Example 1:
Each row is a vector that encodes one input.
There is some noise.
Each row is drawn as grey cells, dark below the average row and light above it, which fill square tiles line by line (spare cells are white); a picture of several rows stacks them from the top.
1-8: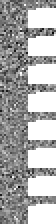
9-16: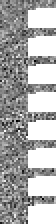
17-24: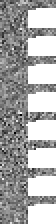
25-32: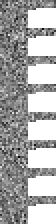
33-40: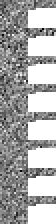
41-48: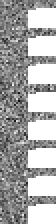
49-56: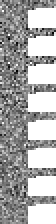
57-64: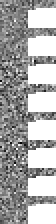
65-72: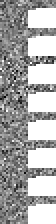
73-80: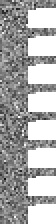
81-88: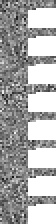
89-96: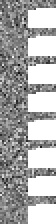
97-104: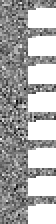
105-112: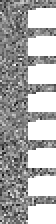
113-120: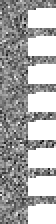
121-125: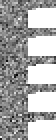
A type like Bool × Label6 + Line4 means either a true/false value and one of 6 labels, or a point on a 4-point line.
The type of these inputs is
Line8 × (Tree10 + Unit) + Line13.
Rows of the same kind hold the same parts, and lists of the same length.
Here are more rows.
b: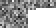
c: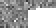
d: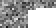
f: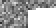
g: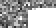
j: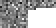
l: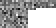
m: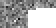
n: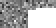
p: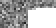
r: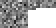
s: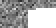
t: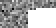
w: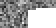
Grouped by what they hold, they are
b, j, l, r, t, w
c, f, g, n, p
d, m, s

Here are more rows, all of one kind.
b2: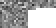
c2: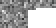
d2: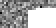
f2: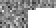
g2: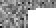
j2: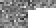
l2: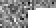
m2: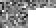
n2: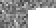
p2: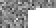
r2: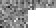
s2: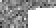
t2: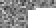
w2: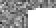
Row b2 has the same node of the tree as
d2, p2, t2 and w2.
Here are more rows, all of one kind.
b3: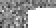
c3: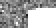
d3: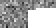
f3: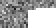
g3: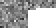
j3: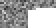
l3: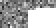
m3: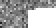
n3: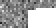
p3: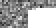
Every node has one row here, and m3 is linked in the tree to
n3.
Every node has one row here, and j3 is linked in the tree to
b3.
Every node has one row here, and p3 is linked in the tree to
c3 and l3.
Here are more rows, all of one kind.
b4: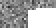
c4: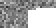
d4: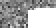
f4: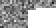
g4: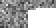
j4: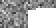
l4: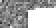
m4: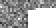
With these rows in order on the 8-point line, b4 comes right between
d4 and j4.
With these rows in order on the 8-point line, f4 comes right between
c4 and g4.
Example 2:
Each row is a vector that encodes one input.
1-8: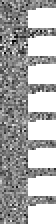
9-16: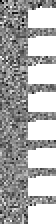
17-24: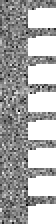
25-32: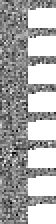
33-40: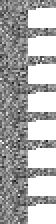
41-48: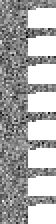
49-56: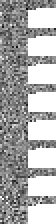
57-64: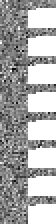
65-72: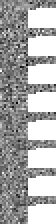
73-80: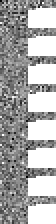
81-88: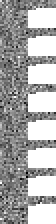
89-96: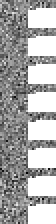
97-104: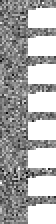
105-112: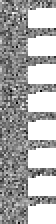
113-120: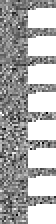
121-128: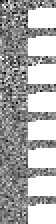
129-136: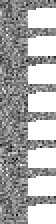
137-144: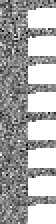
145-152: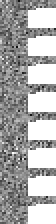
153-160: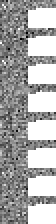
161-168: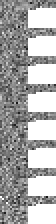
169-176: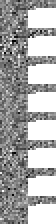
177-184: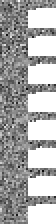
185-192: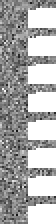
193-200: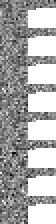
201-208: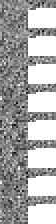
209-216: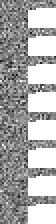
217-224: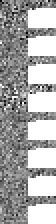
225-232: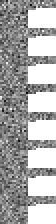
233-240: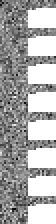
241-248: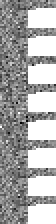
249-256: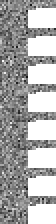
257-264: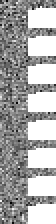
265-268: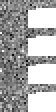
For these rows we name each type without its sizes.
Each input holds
either a point on a circle, or a point on a line, or a node of a tree.
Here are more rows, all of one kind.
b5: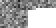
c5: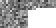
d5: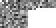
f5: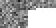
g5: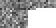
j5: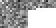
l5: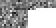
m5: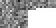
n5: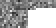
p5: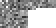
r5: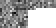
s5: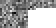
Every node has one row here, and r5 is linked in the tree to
c5, f5 and m5.
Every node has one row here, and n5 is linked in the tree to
l5 and p5.
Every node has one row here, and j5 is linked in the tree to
b5 and d5.
